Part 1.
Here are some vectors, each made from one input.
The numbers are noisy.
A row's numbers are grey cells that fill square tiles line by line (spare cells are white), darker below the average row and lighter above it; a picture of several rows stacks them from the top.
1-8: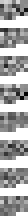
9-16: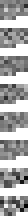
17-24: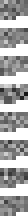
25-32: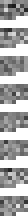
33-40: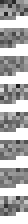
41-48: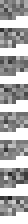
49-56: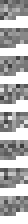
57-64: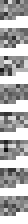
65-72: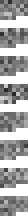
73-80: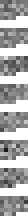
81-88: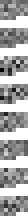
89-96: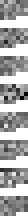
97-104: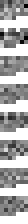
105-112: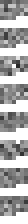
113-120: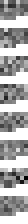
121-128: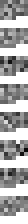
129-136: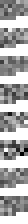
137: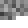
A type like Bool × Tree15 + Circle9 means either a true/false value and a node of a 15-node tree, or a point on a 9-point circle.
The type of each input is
Line4.
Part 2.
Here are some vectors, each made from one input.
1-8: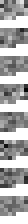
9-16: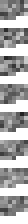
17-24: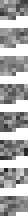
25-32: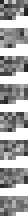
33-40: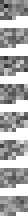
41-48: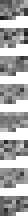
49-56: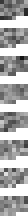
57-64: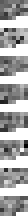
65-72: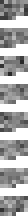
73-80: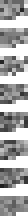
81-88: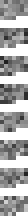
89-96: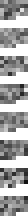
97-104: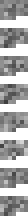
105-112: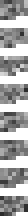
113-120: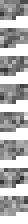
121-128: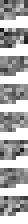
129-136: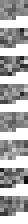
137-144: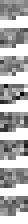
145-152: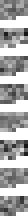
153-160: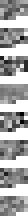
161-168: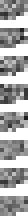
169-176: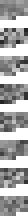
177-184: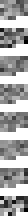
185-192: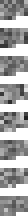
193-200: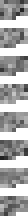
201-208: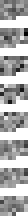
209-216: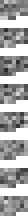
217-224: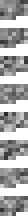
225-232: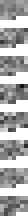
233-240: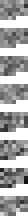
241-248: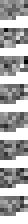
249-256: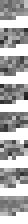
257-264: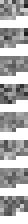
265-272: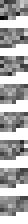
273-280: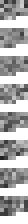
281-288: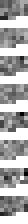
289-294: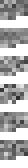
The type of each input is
Line4 × Line4.
